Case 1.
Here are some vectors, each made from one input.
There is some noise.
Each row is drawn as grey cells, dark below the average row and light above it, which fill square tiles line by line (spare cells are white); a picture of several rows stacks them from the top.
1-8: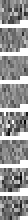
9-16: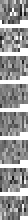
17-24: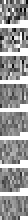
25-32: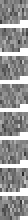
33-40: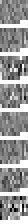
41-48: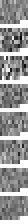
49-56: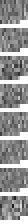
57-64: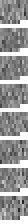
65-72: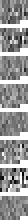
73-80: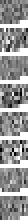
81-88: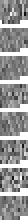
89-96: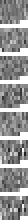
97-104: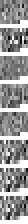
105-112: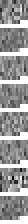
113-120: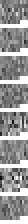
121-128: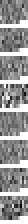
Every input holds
a list of up to two points on an 8-point line.
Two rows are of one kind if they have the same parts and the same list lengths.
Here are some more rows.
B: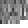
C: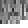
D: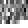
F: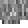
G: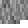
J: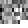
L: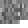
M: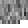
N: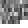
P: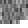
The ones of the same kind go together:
B, C, L, P
D
F, G, J, M, N

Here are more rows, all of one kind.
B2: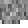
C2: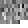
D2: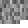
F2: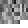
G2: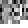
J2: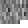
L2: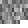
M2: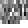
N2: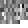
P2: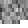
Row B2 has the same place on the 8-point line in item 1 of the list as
M2 and P2.
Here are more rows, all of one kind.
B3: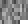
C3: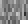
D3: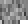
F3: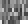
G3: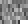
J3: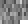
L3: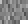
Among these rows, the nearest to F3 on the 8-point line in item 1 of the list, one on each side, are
B3 and L3.
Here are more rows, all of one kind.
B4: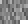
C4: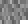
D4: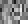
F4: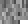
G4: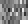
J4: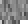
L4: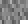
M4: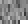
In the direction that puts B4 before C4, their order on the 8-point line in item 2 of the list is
G4, M4, B4, D4, C4, L4, J4, F4.
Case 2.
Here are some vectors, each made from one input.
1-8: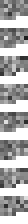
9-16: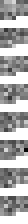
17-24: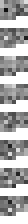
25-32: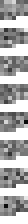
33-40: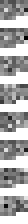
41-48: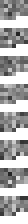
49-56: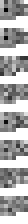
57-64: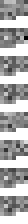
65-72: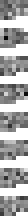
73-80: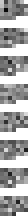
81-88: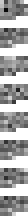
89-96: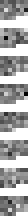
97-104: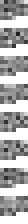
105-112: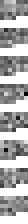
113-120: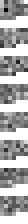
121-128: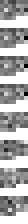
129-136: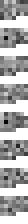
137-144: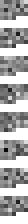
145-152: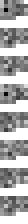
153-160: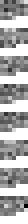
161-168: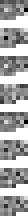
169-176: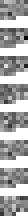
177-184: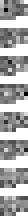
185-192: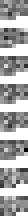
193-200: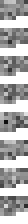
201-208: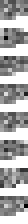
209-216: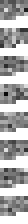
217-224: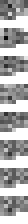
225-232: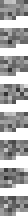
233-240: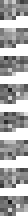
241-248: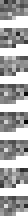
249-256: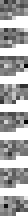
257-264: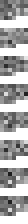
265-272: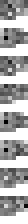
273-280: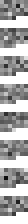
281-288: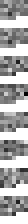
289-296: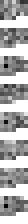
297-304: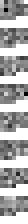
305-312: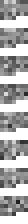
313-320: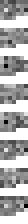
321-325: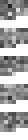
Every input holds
either a point on an 8-point line, or a point on a 15-point line.
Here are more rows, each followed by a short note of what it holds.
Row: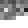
a point on a 15-point line
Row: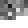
a point on an 8-point line
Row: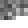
a point on an 8-point line
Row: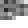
a point on an 8-point line
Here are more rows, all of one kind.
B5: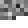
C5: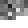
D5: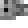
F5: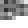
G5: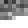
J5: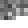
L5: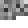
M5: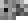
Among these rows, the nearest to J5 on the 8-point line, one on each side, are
C5 and G5.
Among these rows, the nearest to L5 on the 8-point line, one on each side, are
B5 and M5.
